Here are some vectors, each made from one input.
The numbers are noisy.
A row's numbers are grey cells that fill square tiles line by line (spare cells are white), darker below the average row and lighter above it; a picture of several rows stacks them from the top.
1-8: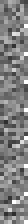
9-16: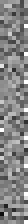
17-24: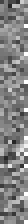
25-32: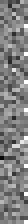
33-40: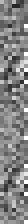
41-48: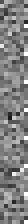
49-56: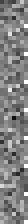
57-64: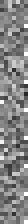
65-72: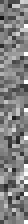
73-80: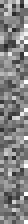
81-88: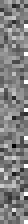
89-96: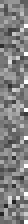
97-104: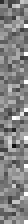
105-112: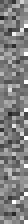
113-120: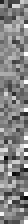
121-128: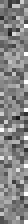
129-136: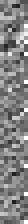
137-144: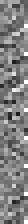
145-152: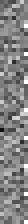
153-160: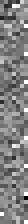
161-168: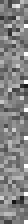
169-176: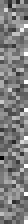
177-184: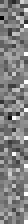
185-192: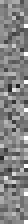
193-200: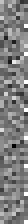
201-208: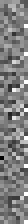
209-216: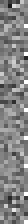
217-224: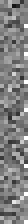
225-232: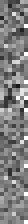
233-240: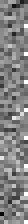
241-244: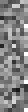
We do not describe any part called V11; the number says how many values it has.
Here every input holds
a list of up to two items, each a true/false value and a value of V11.
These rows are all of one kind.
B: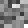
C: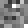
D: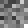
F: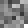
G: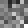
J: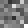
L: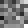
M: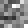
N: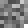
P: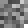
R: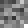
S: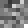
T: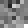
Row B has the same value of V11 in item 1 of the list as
C, M, N and P.
